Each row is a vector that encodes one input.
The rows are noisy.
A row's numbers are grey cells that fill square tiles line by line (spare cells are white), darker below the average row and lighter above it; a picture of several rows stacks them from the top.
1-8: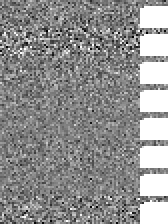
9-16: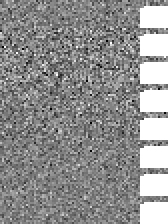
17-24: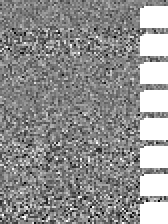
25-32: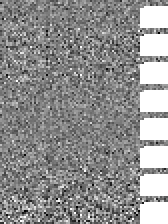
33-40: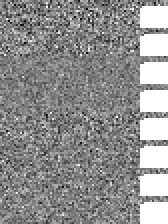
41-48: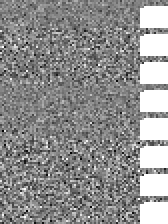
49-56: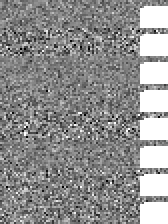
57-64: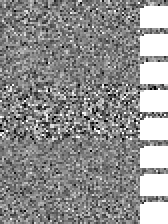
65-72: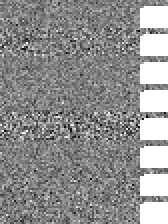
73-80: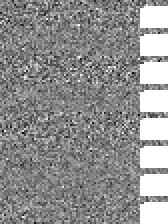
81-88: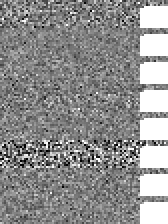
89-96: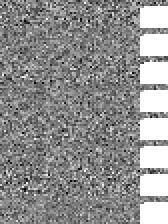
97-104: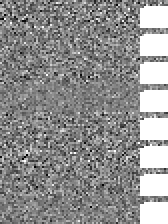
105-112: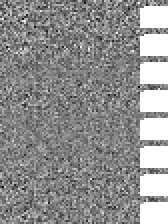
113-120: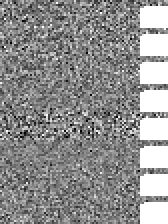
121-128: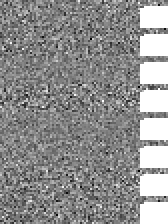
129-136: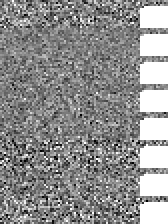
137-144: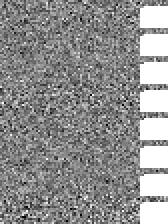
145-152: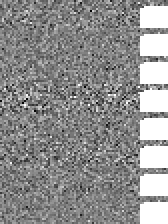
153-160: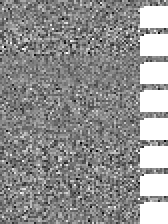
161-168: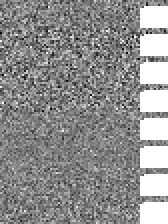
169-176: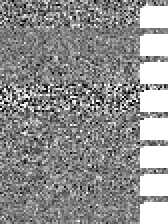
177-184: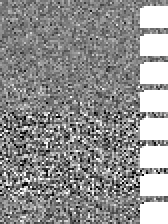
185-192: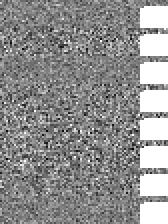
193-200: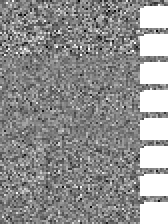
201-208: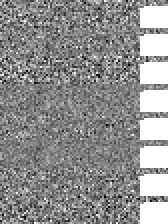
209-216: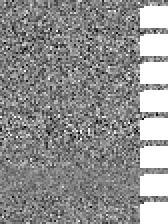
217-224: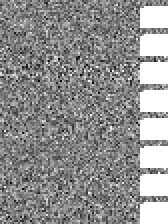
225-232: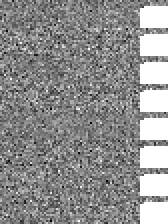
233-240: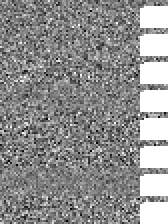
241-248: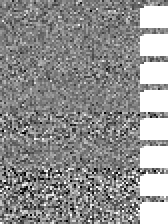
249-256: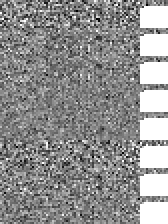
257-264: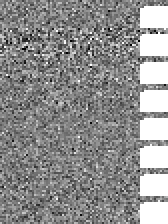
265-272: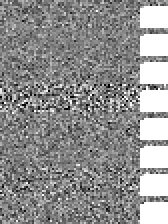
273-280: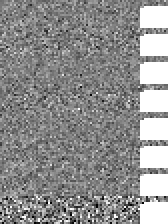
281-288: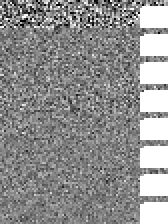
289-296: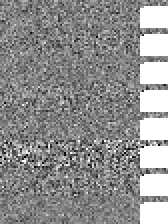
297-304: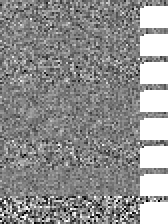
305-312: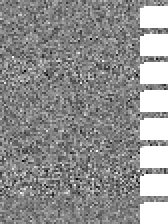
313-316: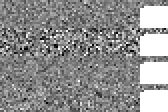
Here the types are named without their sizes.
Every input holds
a point on a line, together with a list of items, each either a label, or a point on a line.
